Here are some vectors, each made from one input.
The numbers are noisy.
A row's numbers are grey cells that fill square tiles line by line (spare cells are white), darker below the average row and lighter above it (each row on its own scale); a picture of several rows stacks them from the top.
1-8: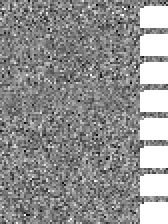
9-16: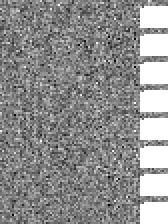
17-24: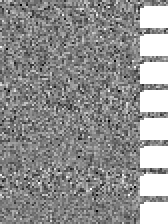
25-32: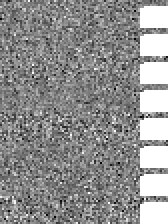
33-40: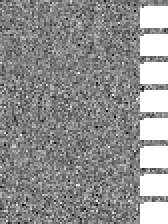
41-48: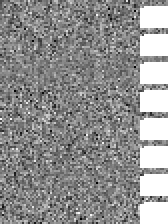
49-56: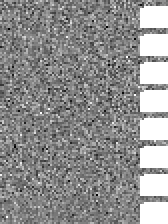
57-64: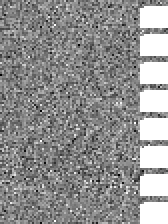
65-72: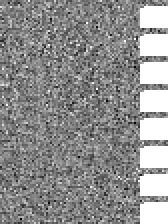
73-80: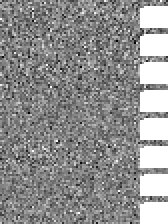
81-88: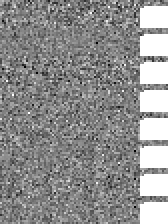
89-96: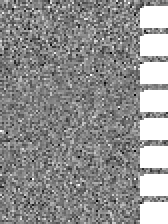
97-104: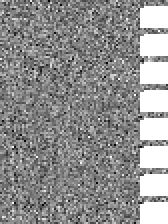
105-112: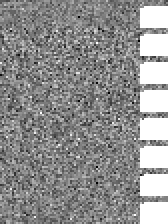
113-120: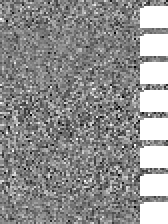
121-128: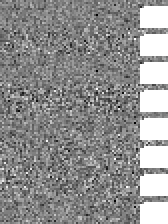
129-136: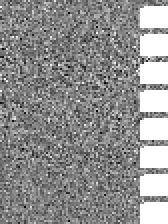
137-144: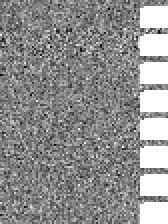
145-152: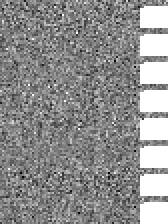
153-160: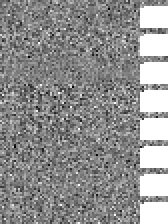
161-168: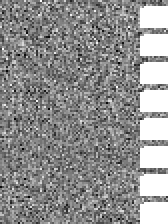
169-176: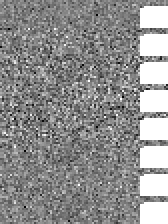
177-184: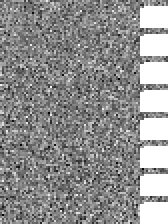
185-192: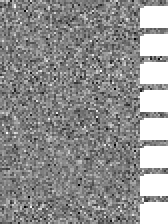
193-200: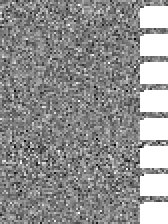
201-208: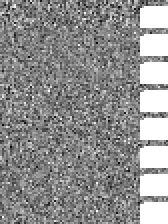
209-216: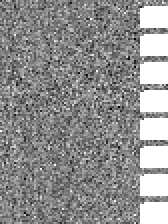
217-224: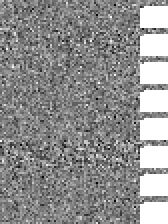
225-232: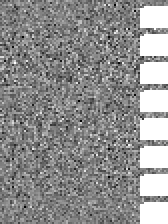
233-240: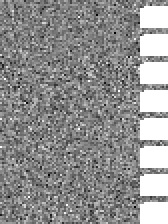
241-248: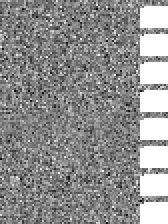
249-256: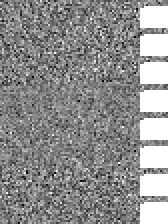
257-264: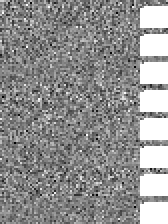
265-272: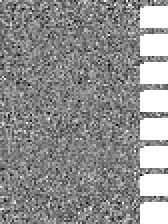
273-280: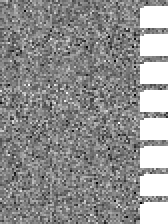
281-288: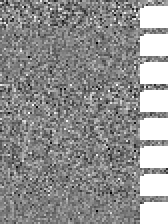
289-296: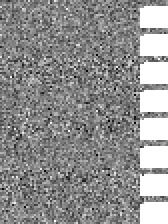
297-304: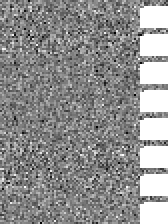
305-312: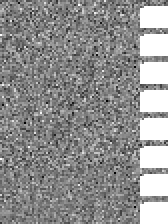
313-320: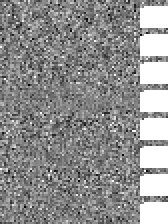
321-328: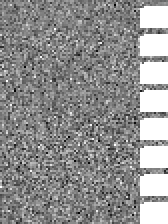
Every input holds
one of 6 labels, together with either a fixed value, or a node of a 17-node tree.
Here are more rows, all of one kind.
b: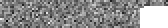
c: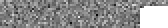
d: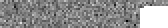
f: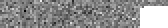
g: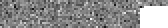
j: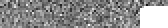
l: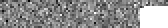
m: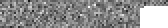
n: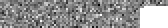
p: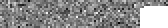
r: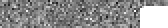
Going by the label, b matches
l, m and p.
